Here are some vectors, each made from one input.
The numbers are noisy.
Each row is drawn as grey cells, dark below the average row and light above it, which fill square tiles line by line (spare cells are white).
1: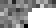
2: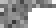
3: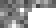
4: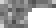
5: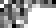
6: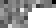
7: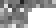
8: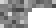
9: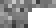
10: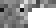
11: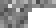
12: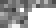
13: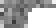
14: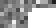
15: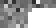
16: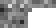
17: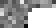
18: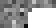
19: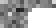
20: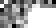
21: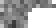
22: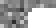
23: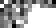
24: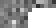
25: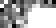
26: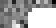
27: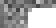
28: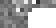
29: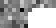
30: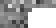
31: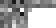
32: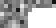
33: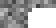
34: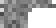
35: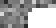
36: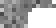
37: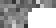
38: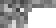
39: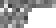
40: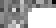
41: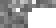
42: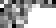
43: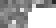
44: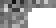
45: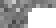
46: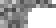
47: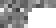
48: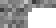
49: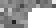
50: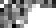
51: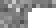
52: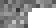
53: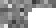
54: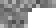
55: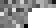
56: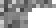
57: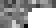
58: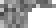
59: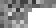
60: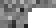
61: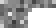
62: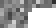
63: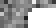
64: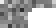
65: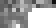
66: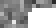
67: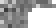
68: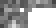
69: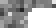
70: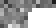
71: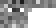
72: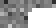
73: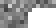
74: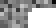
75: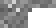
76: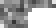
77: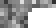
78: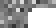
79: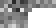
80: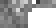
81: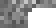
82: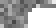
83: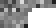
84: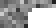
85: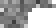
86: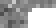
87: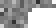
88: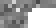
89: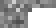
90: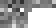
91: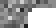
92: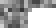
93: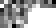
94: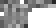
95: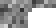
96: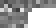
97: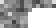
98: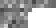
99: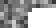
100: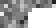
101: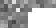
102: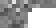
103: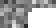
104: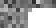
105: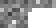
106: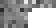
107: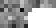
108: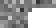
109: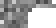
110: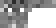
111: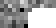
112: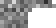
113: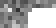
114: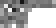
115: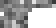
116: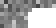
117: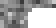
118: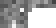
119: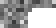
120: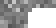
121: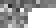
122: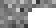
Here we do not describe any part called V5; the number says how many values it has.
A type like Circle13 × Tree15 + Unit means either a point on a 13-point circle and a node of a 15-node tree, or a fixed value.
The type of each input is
List2(Bool × V5).
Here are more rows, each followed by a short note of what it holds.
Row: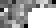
a list of two items
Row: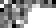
the empty list
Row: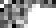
the empty list
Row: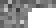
a list of two items
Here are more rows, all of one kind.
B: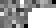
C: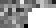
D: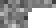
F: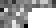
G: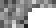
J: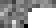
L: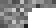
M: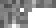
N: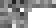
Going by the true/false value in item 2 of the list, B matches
C and L.
